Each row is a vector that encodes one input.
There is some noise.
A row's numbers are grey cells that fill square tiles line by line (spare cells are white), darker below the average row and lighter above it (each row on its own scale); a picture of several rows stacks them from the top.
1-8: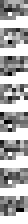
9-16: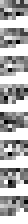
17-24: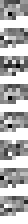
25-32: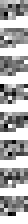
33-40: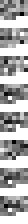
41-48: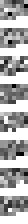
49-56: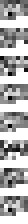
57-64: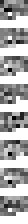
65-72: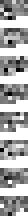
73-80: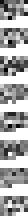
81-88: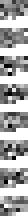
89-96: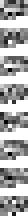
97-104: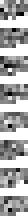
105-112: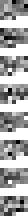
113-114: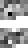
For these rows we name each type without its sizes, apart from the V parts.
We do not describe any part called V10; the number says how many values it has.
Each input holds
four true/false values, together with either a node of a tree, or a value of V10.
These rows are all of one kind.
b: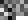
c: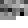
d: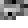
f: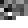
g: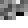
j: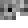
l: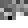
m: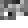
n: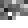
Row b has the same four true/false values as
d and f.
